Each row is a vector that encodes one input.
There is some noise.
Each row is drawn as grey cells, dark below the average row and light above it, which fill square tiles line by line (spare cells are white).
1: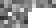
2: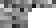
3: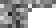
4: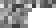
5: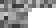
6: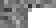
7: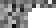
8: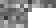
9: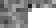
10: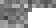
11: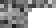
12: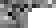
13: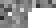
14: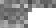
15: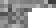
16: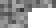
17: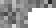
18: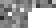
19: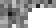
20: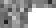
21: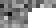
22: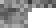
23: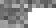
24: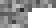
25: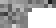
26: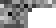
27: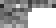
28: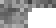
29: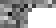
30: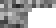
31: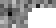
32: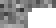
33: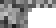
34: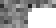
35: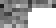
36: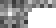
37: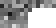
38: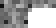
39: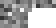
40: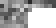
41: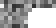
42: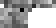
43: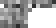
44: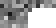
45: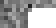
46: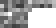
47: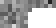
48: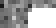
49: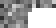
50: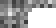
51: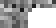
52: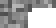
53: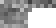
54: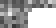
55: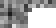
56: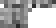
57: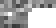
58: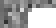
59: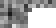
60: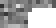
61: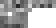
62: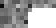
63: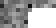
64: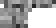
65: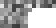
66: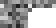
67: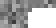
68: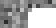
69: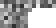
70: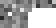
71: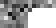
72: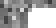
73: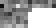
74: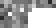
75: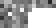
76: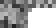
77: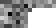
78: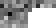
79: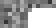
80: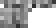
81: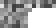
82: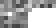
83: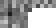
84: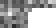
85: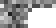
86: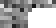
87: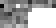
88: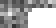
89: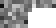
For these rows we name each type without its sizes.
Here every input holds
a point on each of three lines and a true/false value.
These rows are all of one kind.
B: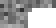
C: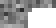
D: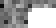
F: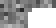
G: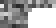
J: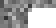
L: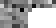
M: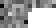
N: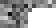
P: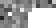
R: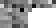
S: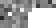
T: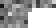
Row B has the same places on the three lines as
C, F, L and R.
